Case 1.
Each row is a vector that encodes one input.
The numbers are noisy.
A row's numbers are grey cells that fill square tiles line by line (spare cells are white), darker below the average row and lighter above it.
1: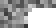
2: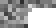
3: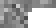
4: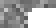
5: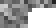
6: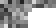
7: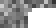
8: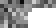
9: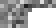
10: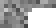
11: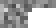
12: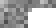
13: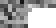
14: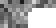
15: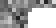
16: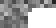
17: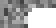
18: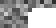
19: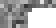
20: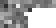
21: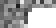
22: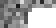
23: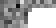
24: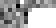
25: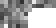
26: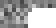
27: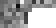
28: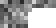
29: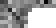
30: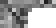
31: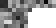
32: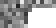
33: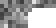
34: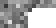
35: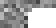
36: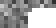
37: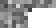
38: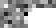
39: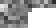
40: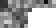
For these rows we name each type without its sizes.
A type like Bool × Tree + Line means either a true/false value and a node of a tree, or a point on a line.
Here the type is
Tree.
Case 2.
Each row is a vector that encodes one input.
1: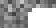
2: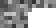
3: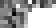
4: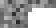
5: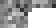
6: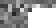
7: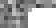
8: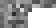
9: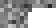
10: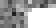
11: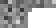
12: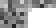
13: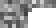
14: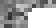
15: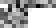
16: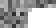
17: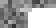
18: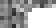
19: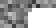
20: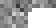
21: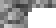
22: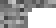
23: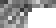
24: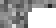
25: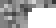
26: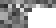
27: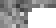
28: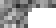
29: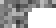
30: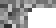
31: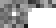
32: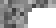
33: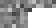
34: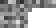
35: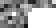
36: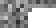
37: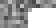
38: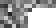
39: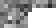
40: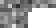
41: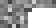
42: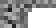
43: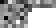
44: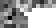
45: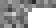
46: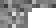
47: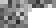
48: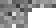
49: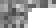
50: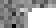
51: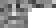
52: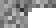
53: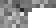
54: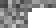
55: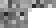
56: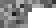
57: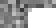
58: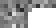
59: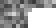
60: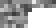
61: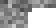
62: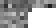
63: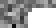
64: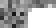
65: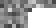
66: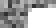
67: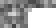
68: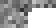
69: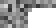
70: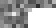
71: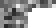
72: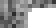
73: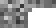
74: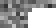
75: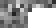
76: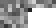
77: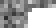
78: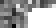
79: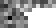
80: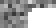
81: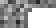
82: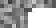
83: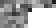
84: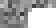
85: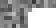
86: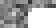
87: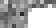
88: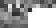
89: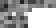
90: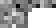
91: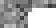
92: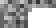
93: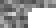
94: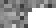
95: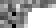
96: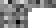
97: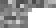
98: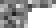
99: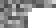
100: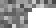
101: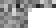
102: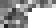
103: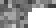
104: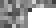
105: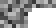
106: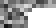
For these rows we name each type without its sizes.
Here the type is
Bool × Bool × Bool.
